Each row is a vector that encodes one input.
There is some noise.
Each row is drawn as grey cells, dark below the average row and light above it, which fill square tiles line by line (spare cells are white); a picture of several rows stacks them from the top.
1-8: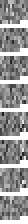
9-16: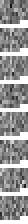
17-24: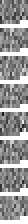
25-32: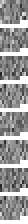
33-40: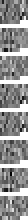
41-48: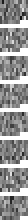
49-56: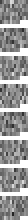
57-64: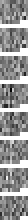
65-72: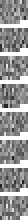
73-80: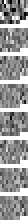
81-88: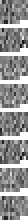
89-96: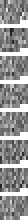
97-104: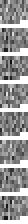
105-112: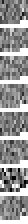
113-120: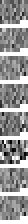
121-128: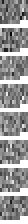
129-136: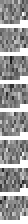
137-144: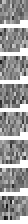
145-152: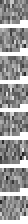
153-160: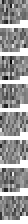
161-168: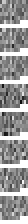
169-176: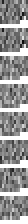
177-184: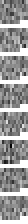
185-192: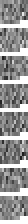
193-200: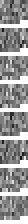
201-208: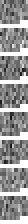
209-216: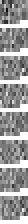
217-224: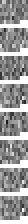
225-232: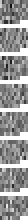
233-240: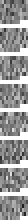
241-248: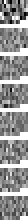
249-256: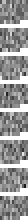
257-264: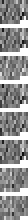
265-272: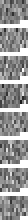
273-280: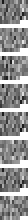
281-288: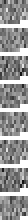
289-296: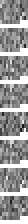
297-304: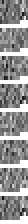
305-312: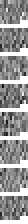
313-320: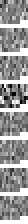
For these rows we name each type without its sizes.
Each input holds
a list of points on a line.
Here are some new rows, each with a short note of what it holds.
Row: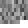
a list of two items
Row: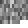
a list of one item
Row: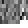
a list of one item
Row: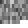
a list of one item
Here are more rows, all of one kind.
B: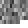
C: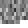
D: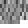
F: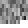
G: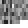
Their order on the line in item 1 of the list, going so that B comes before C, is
G, B, F, C, D.
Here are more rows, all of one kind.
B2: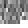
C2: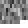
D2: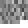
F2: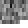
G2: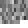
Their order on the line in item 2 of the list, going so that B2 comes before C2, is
B2, F2, G2, D2, C2.
